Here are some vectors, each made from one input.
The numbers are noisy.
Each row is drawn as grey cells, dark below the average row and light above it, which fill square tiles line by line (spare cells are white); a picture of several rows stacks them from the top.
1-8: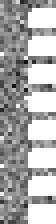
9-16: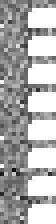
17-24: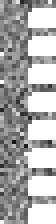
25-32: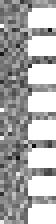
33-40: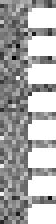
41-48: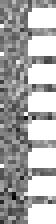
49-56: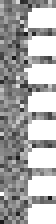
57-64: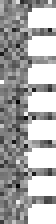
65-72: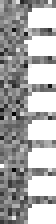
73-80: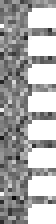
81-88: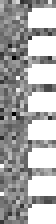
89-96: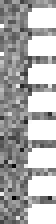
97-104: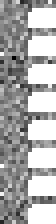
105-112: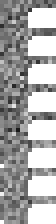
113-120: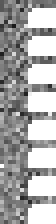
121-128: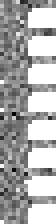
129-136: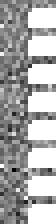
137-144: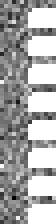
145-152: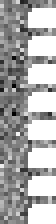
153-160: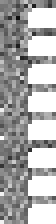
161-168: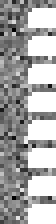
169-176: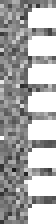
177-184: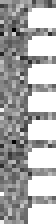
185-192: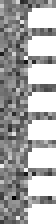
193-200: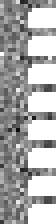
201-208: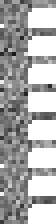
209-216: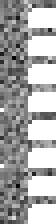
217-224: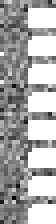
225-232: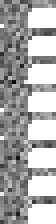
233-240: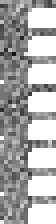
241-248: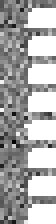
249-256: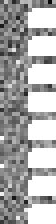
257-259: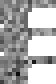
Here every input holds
either a node of a 16-node tree, or three true/false values.
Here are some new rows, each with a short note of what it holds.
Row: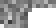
three true/false values
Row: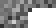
a node of a 16-node tree
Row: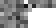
a node of a 16-node tree
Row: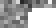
three true/false values
